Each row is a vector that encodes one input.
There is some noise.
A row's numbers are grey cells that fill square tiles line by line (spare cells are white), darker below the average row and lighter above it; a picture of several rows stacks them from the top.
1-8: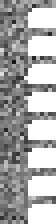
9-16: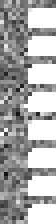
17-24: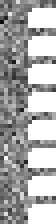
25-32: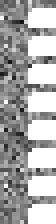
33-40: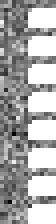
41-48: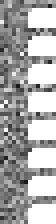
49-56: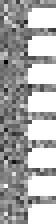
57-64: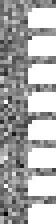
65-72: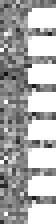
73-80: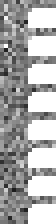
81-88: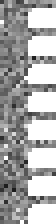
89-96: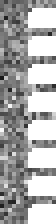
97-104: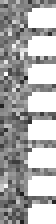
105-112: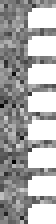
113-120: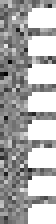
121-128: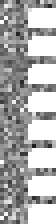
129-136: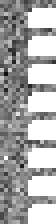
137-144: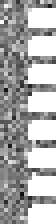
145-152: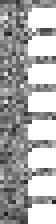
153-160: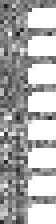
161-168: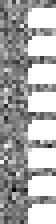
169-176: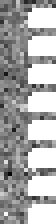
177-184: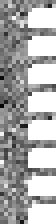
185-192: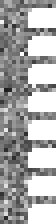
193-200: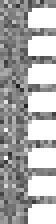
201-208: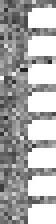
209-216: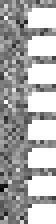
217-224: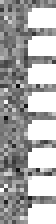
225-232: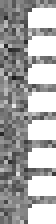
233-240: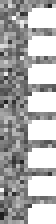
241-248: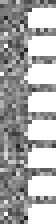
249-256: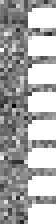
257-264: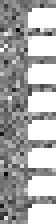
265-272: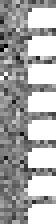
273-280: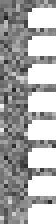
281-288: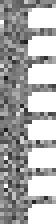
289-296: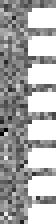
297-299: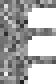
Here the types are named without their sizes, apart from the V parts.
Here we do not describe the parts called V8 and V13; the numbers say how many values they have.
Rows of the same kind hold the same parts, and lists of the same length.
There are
3 kinds of row.
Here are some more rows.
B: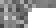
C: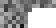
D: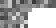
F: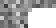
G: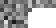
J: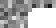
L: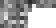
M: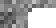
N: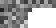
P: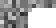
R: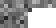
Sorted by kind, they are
B, L
C, F, J, M
D, G, N, P, R

